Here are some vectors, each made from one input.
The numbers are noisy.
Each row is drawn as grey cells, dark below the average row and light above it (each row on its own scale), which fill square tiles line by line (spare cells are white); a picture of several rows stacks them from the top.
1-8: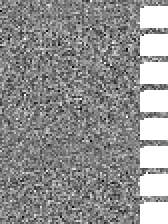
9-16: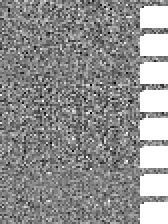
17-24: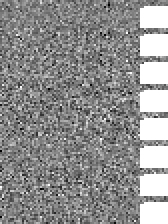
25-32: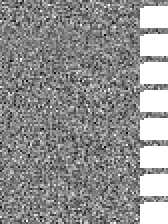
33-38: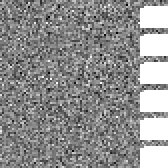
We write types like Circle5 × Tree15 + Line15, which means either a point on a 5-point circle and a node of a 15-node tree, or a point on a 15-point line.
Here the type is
Bool × Line6.
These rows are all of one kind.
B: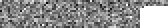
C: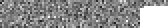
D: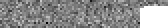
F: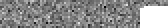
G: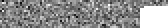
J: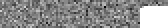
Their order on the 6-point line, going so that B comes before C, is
F, D, B, C, G, J.
